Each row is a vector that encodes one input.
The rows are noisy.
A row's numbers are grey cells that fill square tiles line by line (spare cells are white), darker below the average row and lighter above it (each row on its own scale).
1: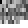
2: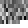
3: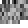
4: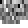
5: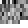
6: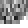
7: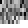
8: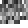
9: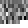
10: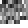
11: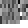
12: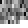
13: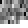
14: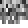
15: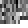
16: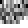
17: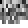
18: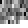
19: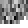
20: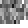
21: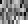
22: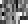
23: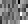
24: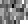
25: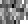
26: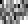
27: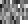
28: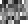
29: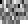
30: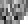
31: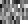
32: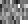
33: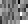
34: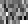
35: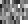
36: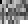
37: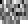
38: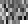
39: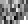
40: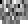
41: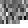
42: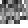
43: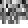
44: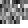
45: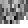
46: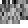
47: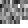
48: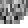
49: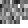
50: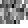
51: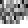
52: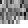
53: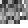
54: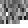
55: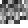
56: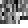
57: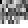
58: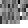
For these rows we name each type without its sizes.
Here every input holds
either a label, or a point on a line.
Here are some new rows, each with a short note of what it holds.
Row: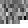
a label
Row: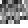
a label
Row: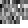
a label
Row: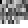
a point on a line
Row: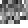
a label
